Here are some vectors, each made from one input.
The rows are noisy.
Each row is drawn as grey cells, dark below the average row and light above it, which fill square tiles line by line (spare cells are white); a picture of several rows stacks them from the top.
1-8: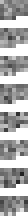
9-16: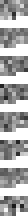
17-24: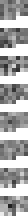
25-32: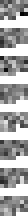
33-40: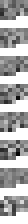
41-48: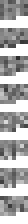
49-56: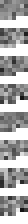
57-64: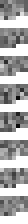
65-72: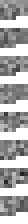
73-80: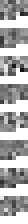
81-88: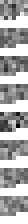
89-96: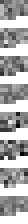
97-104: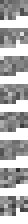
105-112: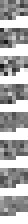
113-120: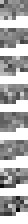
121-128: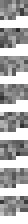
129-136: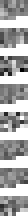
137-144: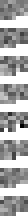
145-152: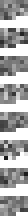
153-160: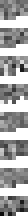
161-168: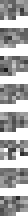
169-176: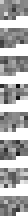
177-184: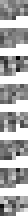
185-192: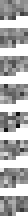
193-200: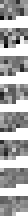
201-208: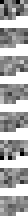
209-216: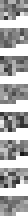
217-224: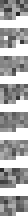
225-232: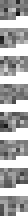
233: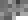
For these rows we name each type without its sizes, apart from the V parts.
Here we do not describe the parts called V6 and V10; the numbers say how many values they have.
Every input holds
a value of V6, together with either a point on each of two lines and a true/false value, or a value of V10.
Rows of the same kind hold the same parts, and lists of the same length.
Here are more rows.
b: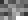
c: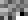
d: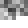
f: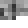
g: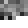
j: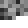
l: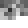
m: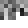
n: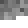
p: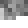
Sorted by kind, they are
b, c, d, g, j, m, n, p
f, l

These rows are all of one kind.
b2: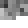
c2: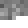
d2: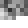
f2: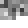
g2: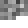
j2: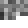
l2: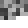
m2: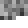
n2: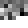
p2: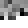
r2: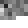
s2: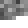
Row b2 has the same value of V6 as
f2 and n2.
